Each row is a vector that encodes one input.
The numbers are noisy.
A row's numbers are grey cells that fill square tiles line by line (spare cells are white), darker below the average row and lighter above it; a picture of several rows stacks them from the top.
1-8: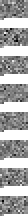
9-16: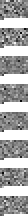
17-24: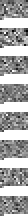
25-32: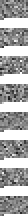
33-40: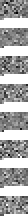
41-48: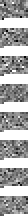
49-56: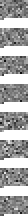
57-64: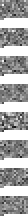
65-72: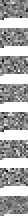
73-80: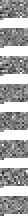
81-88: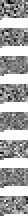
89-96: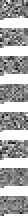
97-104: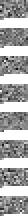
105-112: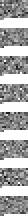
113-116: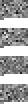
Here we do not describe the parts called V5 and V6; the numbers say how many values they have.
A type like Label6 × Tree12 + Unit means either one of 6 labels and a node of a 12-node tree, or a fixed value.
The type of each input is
Bool × Line4 + V5 × V6.
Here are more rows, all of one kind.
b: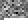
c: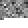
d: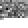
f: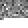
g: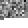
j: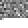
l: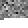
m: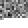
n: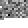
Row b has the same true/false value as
c, f and l.
